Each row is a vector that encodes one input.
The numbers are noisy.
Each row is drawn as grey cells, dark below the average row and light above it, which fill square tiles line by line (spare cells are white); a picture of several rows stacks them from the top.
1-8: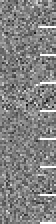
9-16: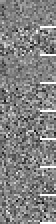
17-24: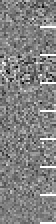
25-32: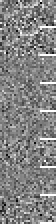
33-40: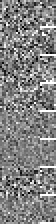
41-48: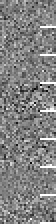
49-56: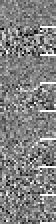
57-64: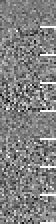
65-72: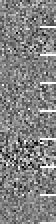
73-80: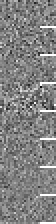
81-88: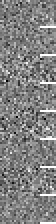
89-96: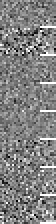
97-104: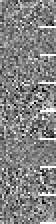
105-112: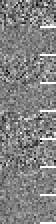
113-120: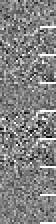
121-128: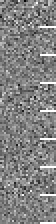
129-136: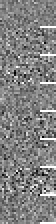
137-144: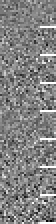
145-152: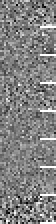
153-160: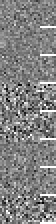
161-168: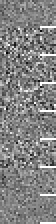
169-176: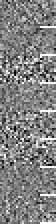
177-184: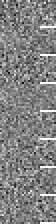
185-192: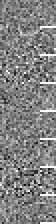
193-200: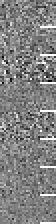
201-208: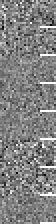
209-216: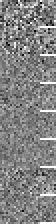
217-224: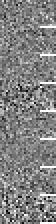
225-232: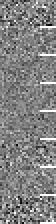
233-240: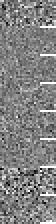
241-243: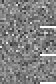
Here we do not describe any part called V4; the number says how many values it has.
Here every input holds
either two labels (each one of 6), or a point on a 10-point line, or a value of V4.
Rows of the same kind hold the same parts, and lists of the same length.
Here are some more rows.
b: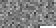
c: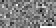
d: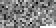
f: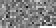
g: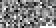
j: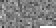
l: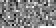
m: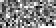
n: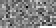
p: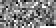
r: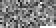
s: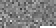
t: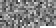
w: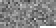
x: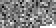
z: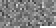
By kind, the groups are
b, c, j, p, s, t
d, m, w, x, z
f, g, l, n, r

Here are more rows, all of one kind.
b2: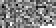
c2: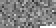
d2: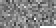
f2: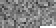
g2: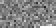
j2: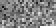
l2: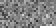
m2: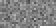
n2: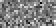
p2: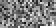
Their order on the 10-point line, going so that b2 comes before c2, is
b2, n2, c2, g2, l2, d2, f2, m2, p2, j2.
